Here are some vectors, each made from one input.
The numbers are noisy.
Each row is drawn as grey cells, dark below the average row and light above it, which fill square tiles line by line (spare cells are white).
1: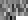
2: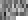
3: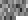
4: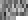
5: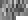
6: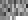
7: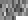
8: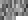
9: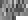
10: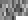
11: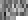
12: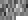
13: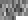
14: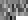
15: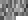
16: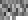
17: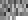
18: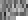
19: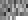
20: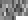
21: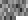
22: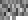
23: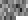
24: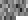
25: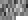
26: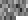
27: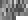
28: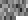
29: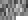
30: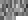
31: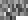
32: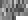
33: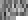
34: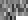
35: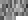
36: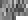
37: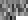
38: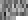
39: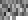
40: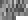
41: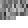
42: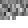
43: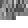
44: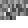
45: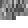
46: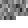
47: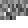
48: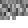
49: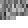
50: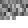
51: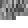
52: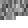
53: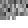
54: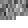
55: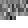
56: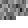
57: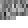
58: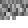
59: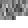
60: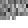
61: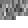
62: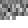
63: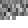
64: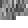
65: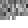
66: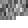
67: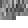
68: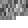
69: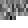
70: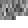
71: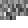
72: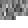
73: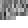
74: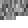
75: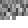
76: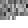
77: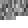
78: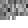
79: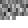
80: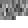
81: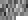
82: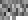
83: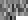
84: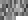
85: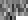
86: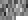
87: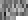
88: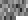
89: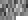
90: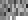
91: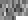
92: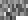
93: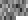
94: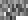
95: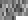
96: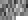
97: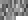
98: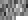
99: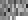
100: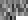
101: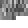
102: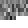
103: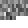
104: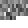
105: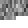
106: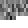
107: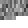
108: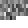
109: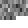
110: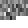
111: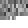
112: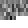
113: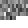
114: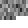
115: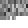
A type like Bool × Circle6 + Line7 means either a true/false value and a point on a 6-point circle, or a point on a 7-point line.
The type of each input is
Bool × Line5.
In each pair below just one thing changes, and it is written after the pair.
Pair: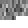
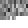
the true/false value
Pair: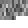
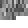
the place on the 5-point line
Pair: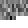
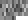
the place on the 5-point line
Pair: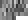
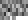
the true/false value
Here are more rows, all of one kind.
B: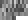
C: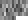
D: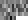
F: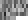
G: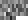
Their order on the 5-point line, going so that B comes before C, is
B, C, F, G, D.
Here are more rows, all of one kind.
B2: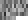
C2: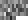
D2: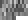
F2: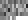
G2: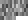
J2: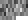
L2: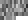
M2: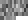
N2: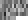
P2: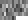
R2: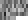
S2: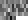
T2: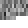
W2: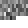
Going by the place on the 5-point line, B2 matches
N2, R2 and T2.
